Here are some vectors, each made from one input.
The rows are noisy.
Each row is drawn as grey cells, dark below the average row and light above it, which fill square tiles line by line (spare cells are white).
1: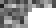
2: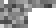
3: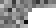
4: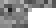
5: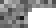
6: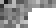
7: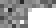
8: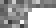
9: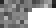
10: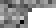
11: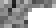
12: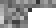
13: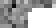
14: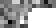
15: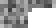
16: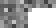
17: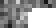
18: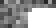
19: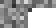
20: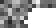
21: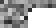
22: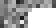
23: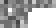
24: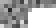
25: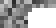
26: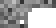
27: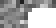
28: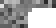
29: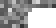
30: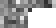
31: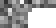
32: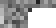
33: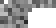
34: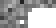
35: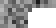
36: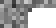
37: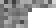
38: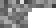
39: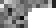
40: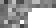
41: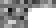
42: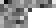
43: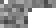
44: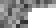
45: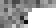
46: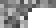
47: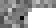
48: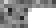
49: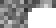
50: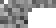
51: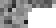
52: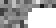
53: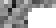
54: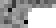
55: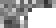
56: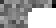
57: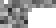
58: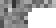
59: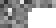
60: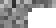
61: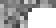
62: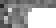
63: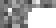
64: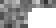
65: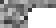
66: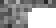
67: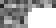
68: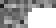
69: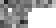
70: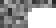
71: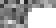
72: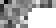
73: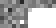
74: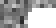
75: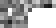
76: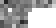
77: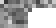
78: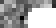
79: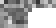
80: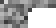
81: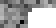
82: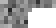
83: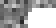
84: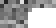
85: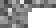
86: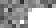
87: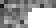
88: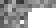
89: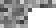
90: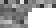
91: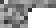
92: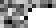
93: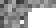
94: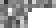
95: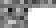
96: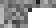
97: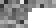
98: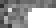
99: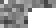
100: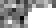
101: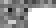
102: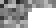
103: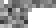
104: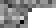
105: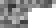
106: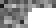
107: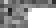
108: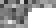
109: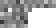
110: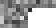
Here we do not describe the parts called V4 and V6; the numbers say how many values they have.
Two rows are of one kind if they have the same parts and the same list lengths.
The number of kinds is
2.
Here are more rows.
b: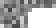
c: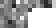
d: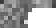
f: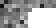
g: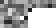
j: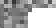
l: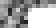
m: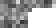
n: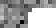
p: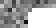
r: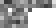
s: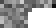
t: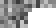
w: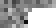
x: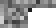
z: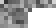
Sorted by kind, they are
b, c, g, j, l, m, n, p, r, t, w, x, z
d, f, s

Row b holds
a point on a 5-point line and a value of V6.
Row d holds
a point on a 5-point line, a true/false value and a value of V4.
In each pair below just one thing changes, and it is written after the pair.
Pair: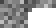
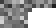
the true/false value
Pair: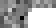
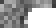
the place on the 5-point line
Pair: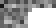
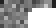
the place on the 5-point line
